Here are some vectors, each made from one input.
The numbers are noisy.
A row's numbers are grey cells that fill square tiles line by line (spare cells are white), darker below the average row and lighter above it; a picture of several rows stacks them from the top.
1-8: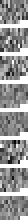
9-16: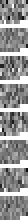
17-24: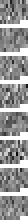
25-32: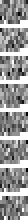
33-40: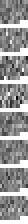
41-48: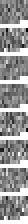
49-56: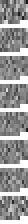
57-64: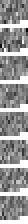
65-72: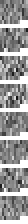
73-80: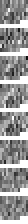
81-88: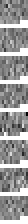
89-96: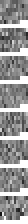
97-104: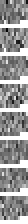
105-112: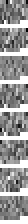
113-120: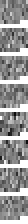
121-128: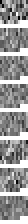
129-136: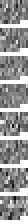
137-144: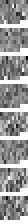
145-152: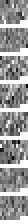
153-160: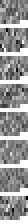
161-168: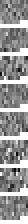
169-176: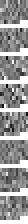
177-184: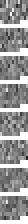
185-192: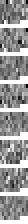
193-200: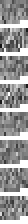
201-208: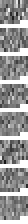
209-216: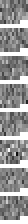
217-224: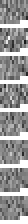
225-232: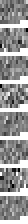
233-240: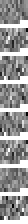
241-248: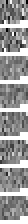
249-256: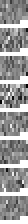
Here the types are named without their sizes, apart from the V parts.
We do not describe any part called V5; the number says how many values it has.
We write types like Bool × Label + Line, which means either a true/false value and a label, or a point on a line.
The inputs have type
Bool × (Tree + V5) + List(Line).
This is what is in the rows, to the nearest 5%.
About 30% of them hold a true/false value, together with either a node of a tree, or a value of V5. The rest are lists of points on a line.
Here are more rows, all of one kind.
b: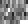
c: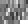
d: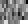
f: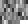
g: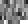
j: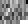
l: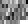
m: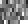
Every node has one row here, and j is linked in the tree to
d and f.
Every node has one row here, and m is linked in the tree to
l.
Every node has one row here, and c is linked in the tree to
l.
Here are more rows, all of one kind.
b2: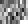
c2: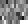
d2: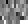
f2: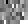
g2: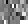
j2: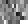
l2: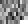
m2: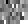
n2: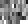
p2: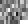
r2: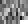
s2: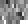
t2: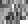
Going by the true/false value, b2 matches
l2, p2, r2 and t2.
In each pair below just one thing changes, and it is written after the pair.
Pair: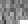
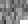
the place on the line in item 1 of the list
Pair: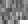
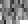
the place on the line in item 1 of the list
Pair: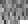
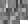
the place on the line in item 1 of the list
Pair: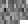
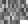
the place on the line in item 2 of the list
